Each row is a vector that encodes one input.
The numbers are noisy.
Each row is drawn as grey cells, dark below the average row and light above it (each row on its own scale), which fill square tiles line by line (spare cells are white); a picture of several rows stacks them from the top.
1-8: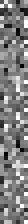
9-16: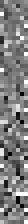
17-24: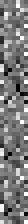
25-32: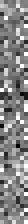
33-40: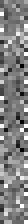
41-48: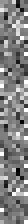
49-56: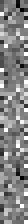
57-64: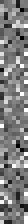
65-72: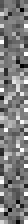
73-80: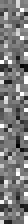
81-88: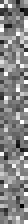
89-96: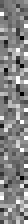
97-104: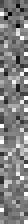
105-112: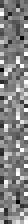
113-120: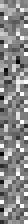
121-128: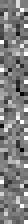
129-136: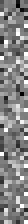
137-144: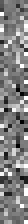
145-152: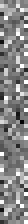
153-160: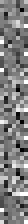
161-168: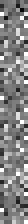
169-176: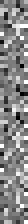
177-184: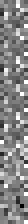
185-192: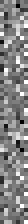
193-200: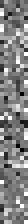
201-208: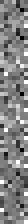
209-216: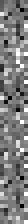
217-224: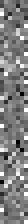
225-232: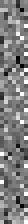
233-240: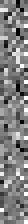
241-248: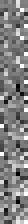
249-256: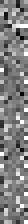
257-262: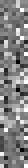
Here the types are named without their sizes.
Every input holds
a list of points on a line.
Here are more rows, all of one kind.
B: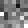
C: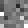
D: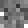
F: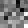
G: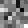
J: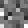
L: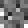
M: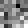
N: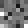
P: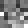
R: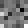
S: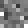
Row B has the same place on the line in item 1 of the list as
F and P.
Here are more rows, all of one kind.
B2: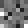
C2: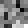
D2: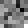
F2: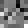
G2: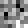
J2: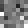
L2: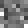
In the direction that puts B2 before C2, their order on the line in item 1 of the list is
L2, B2, J2, F2, D2, C2, G2.
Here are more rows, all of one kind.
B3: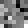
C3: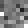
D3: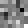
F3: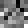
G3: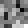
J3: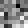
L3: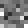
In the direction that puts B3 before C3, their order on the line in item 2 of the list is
B3, F3, D3, L3, G3, C3, J3.
